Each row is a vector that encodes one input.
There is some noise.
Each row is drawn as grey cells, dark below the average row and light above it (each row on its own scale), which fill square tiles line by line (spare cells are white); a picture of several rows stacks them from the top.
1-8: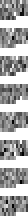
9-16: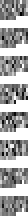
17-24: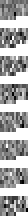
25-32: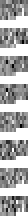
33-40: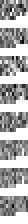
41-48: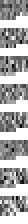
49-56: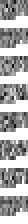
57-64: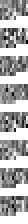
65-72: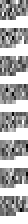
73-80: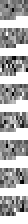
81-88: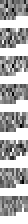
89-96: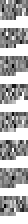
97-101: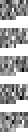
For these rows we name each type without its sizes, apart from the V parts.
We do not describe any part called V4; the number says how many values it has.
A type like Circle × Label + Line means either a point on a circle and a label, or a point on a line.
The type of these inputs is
Line + List(Label × V4).
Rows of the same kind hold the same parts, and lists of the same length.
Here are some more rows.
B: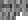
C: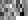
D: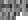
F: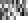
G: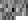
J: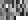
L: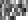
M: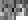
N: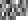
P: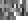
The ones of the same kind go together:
B, D
C, F, J, P
G, M
L, N

